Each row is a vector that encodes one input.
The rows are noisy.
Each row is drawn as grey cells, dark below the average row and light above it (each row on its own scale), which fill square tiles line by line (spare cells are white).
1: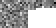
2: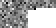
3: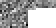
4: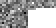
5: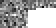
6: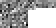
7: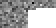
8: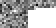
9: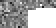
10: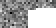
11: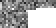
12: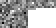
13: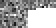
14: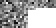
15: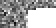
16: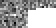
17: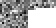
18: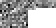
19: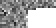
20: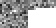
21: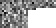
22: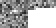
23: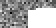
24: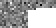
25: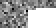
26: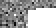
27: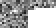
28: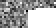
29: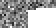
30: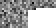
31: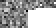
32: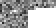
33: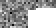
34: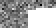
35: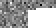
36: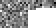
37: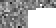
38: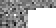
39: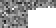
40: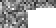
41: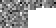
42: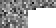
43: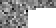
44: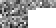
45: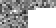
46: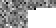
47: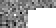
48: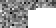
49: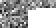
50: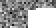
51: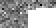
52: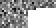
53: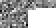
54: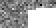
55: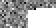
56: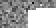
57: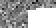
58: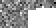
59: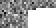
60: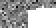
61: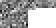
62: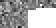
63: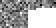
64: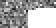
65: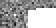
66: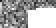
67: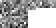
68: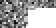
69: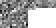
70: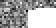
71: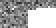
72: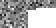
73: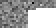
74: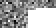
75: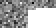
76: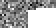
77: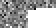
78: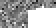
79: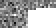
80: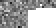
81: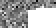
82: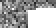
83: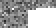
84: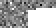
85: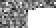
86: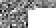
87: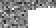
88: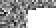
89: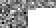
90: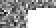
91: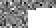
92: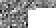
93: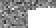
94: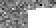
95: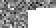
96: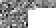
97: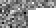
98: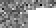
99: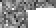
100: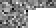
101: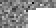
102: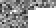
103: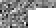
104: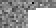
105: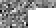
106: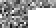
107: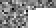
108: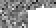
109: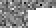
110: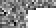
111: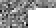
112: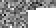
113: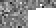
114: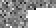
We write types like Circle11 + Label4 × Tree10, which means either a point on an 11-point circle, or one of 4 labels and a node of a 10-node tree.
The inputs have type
Bool × Circle9 + Label4.
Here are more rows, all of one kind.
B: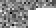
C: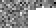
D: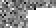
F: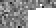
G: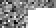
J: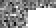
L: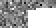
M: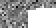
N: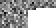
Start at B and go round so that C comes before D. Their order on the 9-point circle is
B, C, G, M, N, D, L, J, F.
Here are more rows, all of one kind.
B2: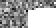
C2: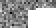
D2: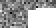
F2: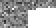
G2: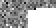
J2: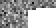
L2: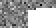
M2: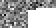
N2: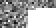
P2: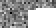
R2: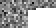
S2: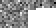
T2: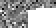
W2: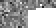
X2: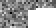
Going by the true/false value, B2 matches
J2, N2, R2 and W2.
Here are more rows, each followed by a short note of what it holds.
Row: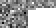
one of 4 labels
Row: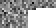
a point on a 9-point circle and a true/false value
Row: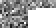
one of 4 labels
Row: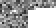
one of 4 labels
